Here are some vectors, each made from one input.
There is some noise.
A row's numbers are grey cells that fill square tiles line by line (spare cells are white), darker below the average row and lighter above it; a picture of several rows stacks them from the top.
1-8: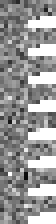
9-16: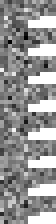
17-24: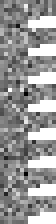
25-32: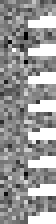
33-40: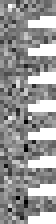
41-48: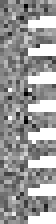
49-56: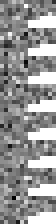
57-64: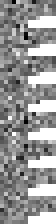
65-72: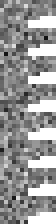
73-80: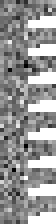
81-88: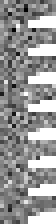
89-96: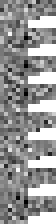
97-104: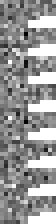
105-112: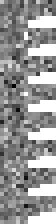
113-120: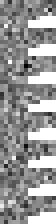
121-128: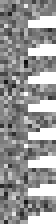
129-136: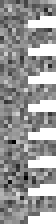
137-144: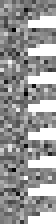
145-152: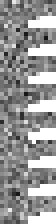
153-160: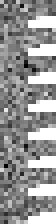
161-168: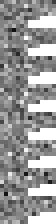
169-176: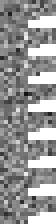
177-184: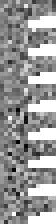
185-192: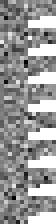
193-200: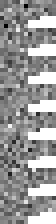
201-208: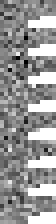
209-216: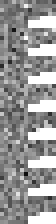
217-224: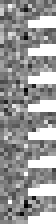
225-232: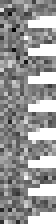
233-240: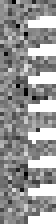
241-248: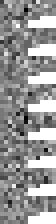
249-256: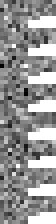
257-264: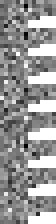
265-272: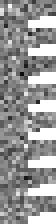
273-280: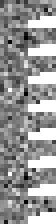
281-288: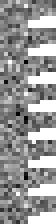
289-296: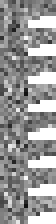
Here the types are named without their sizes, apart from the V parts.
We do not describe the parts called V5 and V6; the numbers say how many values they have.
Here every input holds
a true/false value and a value of V5, together with either a point on a circle, or a value of V6.
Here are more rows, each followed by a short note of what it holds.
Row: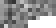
a point on a circle, a true/false value and a value of V5
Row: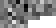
a true/false value, a value of V5 and a value of V6
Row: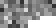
a point on a circle, a true/false value and a value of V5
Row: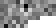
a true/false value, a value of V5 and a value of V6
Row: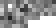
a true/false value, a value of V5 and a value of V6
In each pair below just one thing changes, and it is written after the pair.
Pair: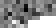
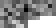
the value of V5
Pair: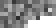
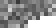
the value of V5
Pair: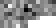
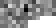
the value of V5
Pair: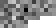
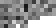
the value of V6
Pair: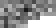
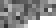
the true/false value
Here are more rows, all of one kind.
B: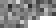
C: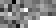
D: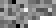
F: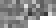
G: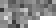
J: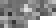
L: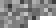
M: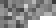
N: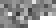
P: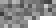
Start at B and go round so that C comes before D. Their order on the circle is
B, P, G, C, D, J, F, M, N, L.
